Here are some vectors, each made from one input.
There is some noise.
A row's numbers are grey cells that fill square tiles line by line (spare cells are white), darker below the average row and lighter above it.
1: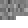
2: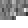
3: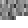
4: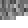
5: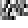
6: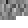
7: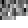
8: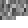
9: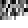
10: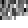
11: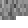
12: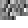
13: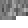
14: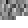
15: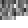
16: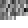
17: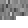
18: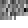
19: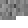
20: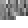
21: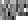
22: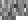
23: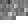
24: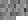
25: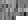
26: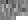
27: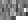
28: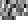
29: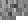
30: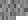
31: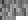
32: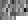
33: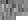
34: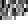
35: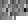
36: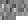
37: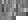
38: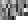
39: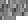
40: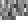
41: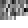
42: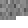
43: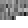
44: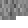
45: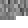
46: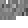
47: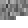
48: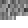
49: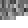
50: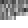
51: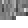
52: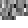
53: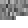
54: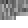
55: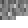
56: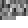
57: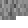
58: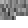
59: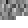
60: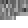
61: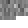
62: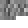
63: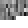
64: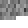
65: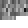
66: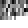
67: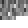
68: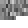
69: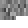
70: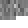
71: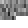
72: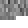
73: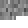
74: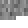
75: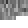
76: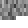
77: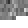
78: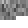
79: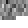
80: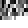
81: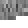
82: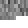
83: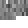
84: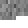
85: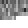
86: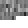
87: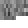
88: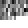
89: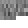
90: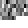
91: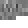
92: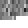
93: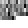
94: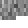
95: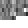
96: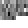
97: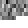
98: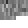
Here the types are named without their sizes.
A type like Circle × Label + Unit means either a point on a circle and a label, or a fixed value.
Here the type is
(Circle + Unit) × (Label + Line).
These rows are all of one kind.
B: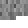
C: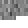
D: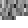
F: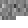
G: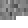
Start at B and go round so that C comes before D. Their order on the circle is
B, C, G, F, D.
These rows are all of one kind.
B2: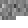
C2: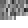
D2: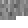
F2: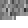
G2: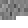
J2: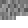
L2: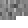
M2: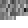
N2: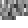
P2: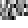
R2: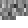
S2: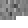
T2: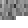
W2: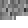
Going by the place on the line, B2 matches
C2, J2 and R2.
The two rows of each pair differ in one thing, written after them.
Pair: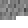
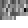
the place on the circle
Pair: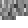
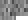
the place on the line
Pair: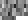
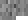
the place on the line
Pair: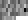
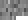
the place on the circle
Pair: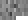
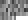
the place on the line
